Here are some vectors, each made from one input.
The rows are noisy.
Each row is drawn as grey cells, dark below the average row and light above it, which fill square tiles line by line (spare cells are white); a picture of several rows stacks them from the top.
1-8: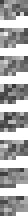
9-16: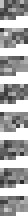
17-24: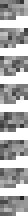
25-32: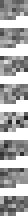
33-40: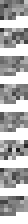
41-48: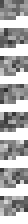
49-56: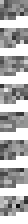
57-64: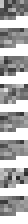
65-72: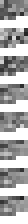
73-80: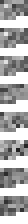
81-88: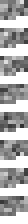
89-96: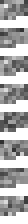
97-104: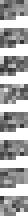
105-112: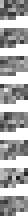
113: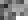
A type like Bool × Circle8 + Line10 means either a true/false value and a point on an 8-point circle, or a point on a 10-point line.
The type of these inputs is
Line10.
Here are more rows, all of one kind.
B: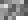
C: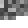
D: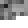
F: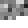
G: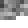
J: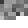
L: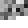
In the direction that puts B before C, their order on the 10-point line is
L, F, B, J, G, D, C.
